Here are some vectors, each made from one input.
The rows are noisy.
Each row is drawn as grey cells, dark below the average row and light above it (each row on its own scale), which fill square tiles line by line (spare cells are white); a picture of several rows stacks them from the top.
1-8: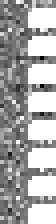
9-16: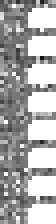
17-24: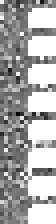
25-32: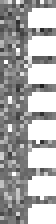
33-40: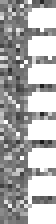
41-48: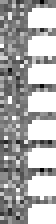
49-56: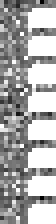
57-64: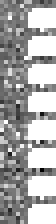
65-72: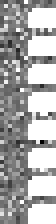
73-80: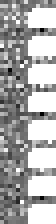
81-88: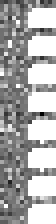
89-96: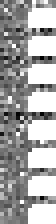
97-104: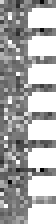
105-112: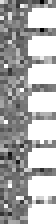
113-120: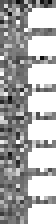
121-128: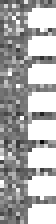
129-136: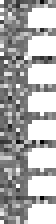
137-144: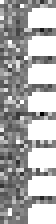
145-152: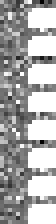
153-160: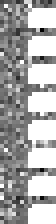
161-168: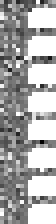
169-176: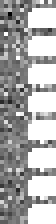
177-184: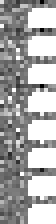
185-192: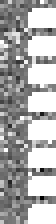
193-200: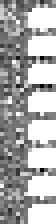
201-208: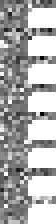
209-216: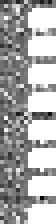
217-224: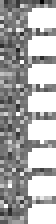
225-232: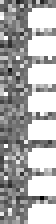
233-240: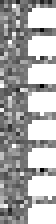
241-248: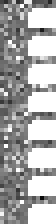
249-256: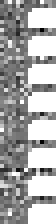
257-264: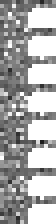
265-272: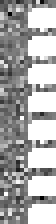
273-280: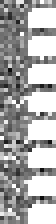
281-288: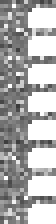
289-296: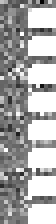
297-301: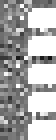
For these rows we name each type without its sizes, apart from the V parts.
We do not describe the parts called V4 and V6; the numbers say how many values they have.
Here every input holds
either a fixed value, or a label and a value of V6, or a true/false value and a value of V4.
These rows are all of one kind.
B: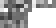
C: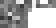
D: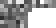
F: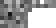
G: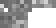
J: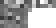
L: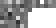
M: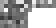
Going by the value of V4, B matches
C and L.
